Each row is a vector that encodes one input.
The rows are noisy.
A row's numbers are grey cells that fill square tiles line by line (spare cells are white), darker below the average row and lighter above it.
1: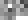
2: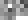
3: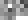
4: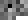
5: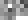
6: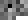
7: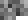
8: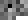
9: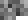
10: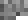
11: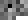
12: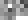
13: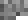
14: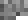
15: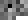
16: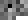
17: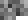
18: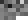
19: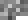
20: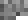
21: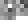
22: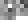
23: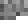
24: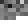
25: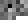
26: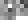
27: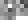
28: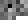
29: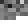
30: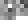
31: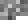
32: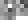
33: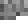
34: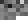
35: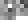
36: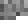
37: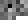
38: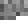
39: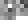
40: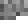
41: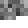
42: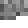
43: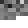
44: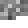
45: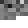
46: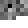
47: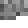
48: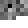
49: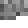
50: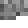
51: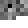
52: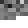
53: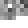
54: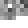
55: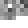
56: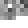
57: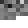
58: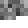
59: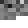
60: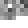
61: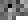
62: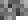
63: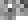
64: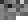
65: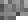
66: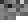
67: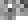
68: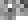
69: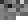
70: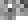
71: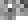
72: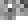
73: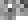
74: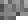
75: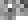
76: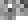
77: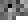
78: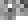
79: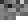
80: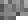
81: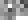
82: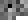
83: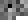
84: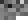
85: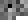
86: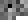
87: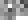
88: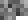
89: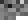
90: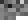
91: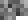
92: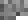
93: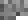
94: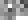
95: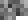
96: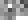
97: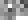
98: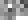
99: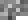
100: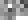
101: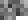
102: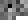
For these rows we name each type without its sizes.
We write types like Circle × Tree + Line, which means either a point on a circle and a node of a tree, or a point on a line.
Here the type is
Line.
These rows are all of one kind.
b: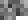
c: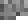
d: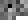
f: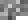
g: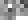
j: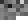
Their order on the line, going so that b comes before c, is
j, d, b, c, f, g.
